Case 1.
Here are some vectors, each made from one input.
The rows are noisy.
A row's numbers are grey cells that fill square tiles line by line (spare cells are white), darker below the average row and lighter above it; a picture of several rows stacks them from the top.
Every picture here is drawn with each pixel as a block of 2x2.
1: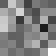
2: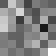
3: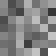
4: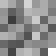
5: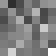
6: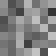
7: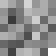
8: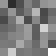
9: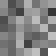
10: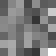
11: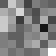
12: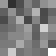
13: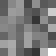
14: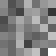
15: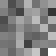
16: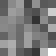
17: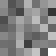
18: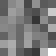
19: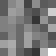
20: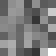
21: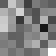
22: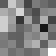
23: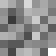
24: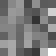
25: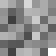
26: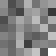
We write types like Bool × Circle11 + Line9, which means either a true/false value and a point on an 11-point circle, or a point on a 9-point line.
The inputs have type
Line5.
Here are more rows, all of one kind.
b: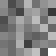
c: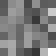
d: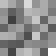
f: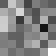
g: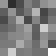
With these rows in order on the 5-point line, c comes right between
f and g.
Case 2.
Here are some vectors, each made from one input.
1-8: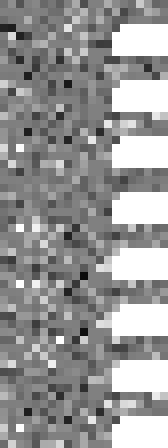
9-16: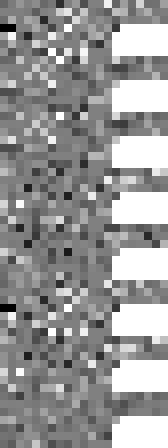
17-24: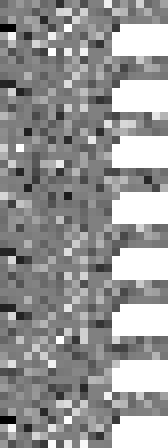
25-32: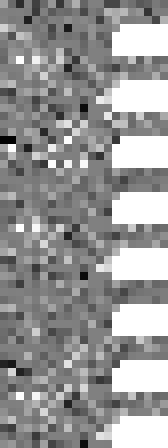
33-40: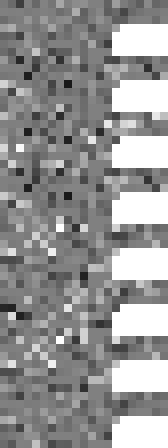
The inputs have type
Tree7.
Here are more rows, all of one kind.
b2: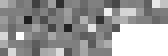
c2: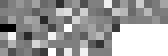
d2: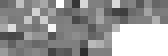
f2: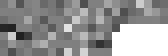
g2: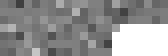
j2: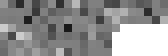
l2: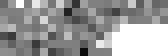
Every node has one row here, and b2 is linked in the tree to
j2.
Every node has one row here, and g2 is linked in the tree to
d2, f2 and j2.
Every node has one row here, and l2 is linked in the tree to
d2.
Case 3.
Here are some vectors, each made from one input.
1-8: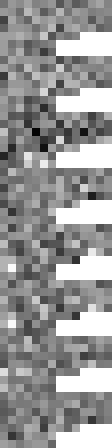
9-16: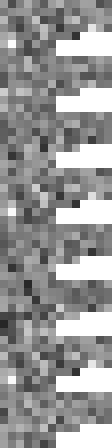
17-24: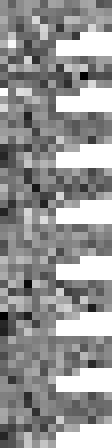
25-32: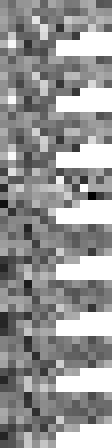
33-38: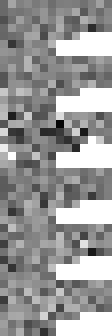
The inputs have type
Line4.
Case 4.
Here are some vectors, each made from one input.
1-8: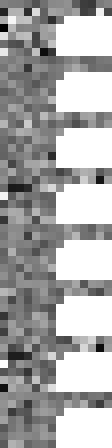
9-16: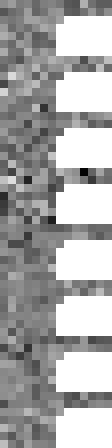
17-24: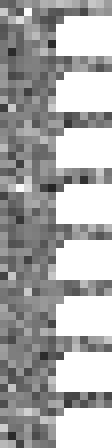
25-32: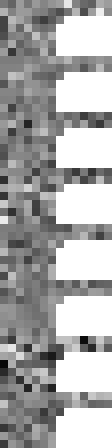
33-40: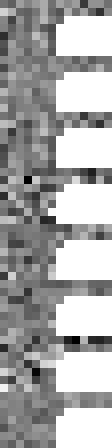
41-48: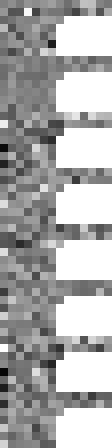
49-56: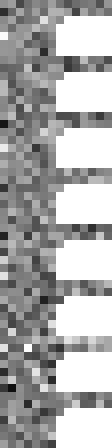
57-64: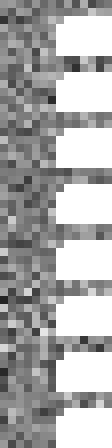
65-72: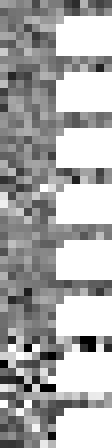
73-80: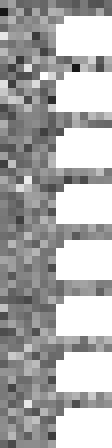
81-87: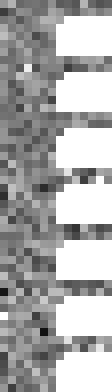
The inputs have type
Tree14.
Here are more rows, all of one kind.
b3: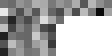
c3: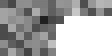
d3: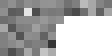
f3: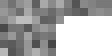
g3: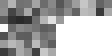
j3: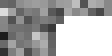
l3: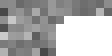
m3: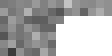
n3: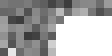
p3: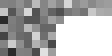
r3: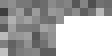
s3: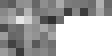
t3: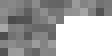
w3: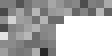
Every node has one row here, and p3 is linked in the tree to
m3.
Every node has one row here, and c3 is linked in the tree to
n3 and t3.
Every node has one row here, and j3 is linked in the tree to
b3 and t3.
